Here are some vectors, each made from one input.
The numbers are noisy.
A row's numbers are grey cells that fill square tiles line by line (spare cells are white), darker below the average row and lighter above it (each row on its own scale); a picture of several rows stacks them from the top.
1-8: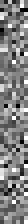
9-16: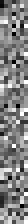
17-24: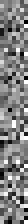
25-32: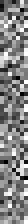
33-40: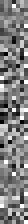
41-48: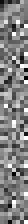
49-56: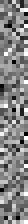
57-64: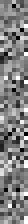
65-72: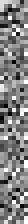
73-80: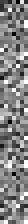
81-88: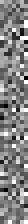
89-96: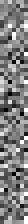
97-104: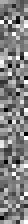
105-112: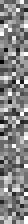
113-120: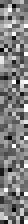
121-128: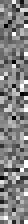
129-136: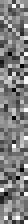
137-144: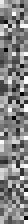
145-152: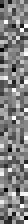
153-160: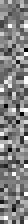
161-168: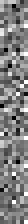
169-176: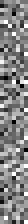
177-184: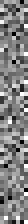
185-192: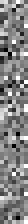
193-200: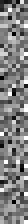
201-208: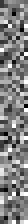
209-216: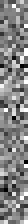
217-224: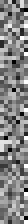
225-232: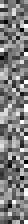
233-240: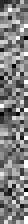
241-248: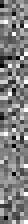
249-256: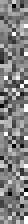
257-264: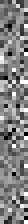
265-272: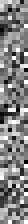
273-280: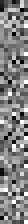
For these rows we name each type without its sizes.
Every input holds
four true/false values.
